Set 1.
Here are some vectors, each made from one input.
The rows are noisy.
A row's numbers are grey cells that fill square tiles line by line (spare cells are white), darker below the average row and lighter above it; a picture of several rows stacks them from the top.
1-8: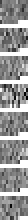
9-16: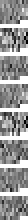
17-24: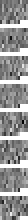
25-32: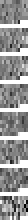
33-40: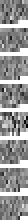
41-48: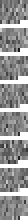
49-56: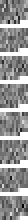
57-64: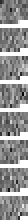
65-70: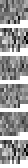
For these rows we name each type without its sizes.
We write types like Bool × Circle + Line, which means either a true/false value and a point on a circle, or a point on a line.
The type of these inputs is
List(Circle).
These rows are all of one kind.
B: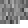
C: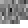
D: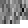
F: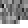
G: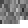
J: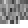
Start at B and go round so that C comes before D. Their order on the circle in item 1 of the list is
B, J, C, D, F, G.
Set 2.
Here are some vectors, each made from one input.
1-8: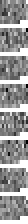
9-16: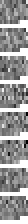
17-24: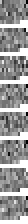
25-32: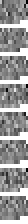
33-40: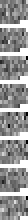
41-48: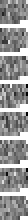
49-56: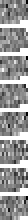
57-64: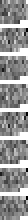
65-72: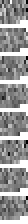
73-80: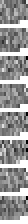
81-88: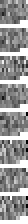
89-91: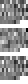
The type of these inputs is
Bool × (Circle9 + Unit).
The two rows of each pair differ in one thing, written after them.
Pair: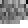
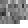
the true/false value
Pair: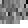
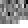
the place on the 9-point circle
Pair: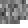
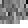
the true/false value
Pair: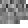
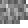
the place on the 9-point circle
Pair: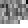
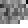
the place on the 9-point circle
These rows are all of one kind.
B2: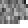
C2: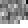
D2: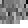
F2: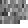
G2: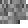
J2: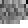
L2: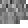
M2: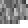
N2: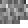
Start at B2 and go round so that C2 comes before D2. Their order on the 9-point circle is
B2, N2, C2, L2, G2, F2, J2, D2, M2.
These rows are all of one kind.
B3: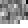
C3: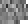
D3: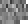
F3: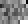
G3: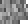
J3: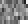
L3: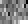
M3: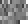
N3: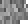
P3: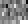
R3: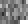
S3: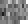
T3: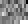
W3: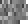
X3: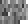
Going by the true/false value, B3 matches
F3, L3, P3 and T3.
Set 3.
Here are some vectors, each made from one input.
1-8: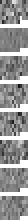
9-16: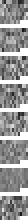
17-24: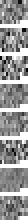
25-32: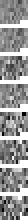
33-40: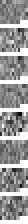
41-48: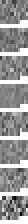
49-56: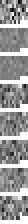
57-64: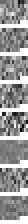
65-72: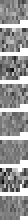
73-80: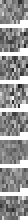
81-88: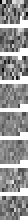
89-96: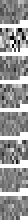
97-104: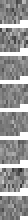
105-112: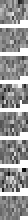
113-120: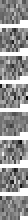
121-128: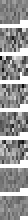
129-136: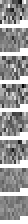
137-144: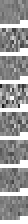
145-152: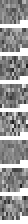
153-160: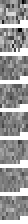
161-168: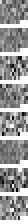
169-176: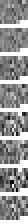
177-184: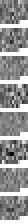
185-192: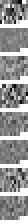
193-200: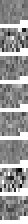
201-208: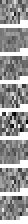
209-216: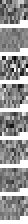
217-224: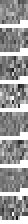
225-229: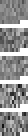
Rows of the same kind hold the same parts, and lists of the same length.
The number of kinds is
2.
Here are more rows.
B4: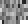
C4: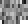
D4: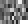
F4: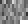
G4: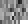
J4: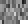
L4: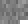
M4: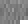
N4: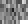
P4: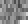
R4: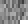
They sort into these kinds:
B4, C4, P4
D4, F4, G4, J4, L4, M4, N4, R4

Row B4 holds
a fixed value.
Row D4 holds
a point on a 17-point circle and a point on a 20-point circle.
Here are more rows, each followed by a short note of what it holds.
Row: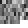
a point on a 17-point circle and a point on a 20-point circle
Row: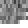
a fixed value
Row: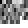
a point on a 17-point circle and a point on a 20-point circle
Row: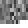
a point on a 17-point circle and a point on a 20-point circle
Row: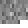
a point on a 17-point circle and a point on a 20-point circle
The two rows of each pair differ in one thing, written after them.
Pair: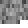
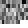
the place on the 20-point circle
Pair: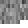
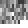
the place on the 17-point circle
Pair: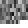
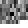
the place on the 17-point circle
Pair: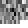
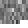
the place on the 17-point circle
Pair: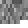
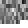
the place on the 17-point circle
